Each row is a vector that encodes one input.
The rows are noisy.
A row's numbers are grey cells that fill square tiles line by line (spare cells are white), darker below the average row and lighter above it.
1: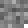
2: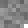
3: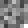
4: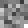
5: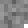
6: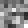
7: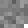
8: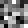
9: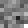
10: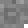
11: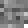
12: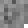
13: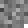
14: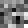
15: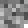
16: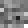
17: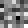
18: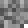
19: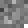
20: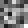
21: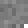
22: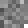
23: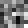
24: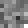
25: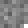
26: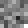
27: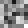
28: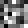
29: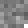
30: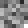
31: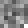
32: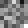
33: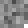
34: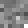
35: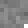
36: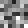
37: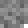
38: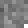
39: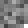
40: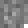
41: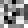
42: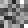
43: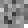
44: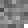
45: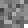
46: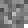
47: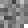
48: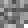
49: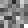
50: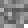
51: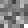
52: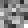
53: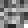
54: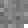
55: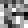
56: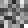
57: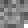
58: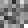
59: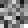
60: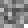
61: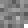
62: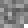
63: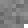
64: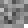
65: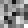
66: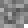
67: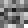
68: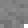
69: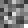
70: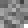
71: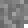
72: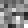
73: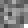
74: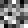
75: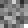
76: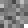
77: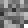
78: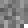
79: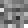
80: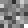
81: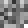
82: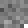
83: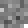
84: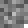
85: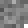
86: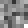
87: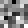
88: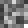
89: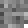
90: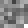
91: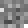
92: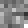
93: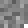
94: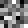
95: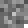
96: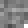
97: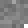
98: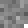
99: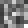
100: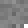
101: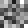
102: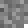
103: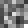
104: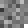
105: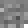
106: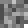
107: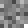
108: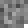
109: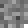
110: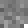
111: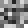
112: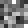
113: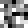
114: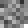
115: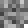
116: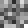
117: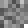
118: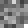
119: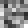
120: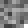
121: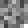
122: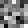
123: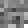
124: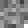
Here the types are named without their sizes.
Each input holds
a point on a line and a true/false value.
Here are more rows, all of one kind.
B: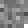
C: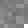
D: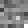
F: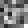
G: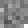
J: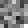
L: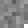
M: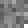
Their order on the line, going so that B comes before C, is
G, J, B, F, L, C, D, M.
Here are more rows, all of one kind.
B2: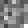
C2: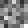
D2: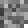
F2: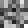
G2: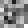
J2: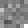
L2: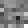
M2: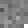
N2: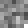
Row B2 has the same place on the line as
C2, D2 and N2.
